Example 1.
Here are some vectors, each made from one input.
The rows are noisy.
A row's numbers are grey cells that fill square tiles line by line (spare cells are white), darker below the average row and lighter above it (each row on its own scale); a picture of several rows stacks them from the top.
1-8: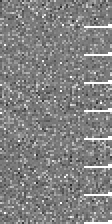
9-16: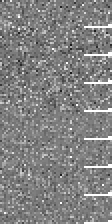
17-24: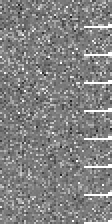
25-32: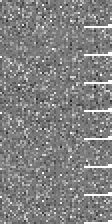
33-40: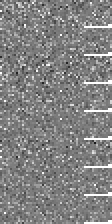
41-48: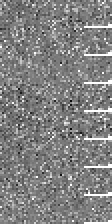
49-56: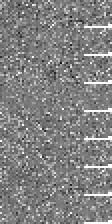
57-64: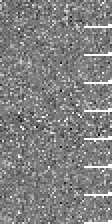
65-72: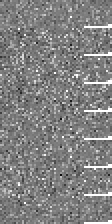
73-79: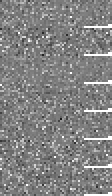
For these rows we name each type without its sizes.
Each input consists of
either a label, or three true/false values.
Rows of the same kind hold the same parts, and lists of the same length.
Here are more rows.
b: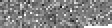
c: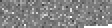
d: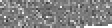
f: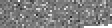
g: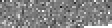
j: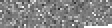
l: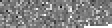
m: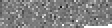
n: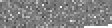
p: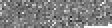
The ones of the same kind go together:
b, c, g, j, l, m
d, f, n, p

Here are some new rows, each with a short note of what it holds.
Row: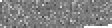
three true/false values
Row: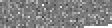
three true/false values
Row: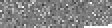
a label
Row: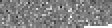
a label
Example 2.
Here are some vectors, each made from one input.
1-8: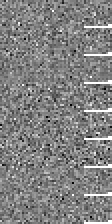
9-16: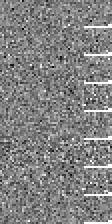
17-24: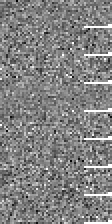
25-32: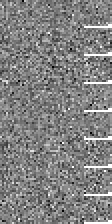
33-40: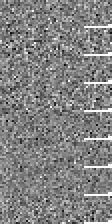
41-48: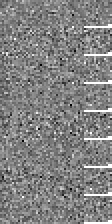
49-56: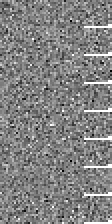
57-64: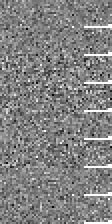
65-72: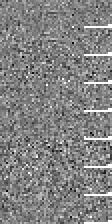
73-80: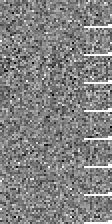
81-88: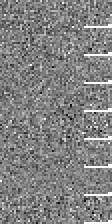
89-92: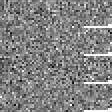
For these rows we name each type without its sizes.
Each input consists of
either a label, or three true/false values.
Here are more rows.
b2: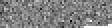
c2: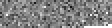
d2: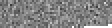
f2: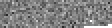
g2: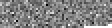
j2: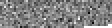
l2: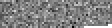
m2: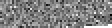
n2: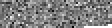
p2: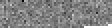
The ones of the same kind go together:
b2, d2, f2, l2, n2
c2, g2, j2, m2, p2

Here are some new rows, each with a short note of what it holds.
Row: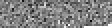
a label
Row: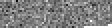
three true/false values
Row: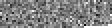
three true/false values
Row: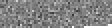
three true/false values
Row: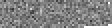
a label
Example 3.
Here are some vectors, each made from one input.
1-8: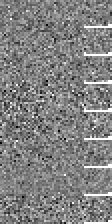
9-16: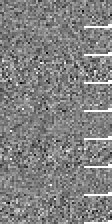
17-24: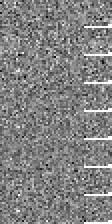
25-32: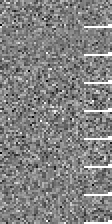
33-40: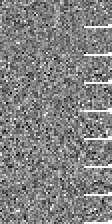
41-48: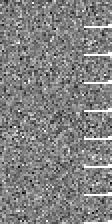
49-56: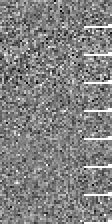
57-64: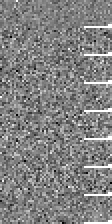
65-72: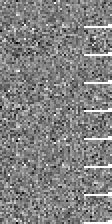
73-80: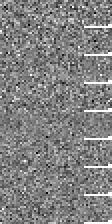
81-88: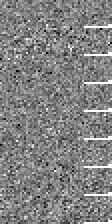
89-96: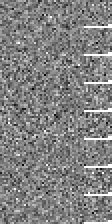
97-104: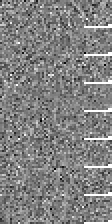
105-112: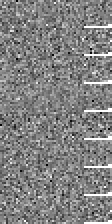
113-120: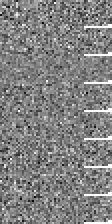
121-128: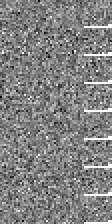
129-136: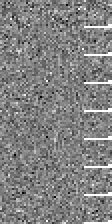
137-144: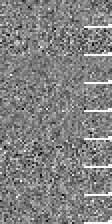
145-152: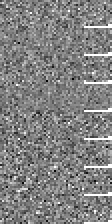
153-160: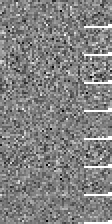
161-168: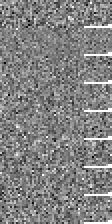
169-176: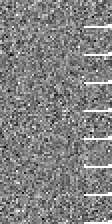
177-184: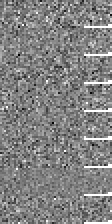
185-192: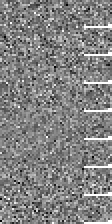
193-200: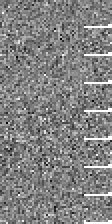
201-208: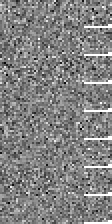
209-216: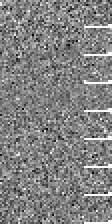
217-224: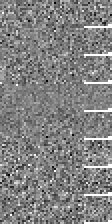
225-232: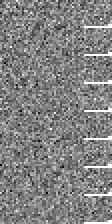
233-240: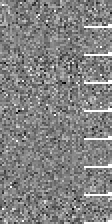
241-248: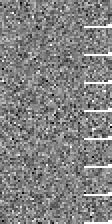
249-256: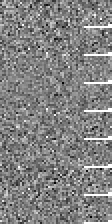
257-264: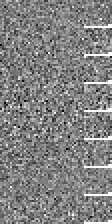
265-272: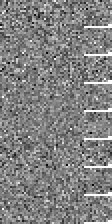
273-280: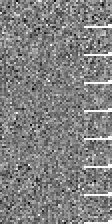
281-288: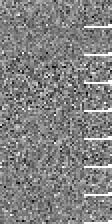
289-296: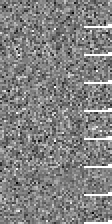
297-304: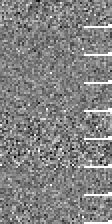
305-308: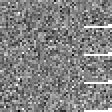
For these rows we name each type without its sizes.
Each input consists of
a label, together with either a point on a circle, or a fixed value.
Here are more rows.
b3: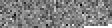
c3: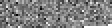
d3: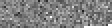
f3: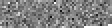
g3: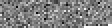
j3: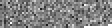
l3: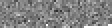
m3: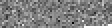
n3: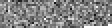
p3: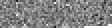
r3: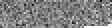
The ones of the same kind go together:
b3, c3, d3, g3, j3, m3, n3, r3
f3, l3, p3

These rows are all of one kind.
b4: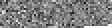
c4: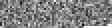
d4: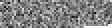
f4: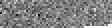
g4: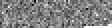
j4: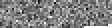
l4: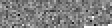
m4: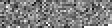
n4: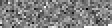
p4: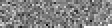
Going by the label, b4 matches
f4 and n4.
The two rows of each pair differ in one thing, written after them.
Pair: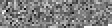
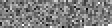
the label
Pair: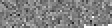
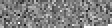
the label
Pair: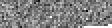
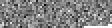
the label
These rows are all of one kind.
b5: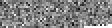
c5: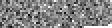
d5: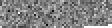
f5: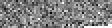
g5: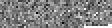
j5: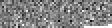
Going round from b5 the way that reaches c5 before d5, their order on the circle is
b5, c5, j5, d5, g5, f5.
